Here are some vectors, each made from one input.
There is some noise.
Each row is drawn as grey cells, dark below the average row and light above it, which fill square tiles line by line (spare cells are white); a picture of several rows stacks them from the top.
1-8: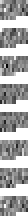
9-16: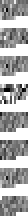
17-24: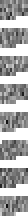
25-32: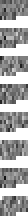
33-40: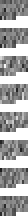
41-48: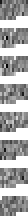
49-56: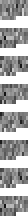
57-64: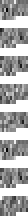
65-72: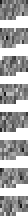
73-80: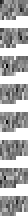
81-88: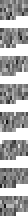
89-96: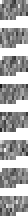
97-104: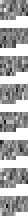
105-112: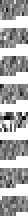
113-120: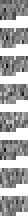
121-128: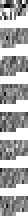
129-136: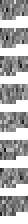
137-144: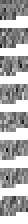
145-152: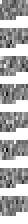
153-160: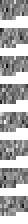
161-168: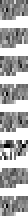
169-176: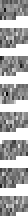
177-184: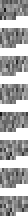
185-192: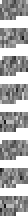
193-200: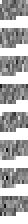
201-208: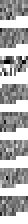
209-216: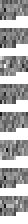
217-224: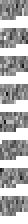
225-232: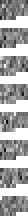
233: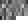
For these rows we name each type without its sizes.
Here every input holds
either a point on a circle, or a fixed value.
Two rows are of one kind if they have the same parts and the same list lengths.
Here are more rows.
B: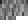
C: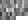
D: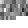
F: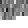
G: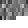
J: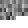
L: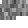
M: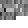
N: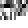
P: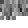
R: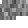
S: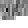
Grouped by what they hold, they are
B, C, D, F, G, J, L, M, P, R, S
N

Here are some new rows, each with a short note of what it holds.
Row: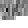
a point on a circle
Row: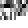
a fixed value
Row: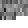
a point on a circle
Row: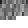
a point on a circle
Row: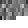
a point on a circle
